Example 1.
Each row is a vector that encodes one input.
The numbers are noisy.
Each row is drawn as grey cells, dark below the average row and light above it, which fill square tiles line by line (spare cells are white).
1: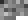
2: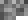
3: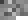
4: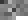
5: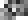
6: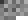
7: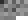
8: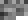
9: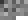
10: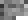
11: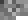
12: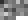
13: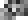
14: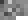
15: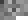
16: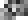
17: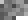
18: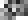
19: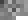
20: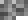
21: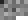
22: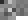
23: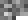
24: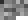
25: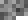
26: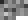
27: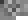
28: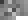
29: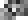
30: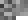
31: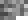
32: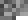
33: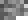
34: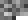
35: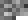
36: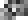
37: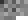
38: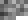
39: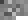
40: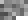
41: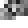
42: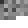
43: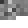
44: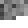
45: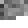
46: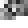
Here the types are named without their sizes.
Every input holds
a list of points on a line.
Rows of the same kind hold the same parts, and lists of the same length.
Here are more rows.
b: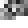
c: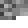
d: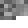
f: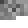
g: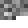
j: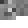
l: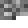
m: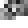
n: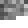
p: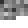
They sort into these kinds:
b, m
c, d, g, l, n
f, j, p

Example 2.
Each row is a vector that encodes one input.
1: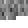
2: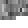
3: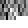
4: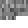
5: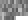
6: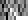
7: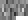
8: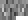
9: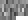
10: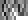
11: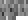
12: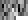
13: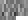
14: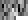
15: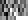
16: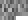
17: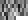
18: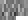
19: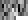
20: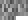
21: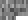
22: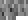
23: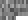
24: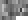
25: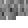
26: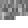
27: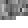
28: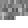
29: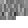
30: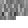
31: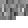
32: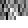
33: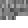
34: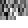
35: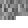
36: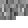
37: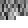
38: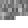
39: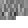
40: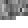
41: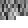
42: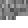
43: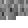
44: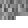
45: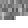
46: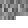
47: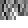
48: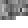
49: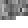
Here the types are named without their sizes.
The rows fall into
2 kinds.
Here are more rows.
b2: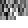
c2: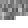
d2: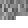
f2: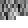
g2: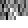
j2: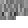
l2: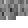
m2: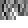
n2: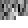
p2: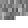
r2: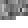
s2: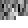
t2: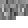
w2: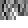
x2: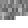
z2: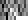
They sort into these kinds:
b2, f2, g2, m2, n2, s2, w2, z2
c2, d2, j2, l2, p2, r2, t2, x2

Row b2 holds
a point on a line.
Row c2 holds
a node of a tree.
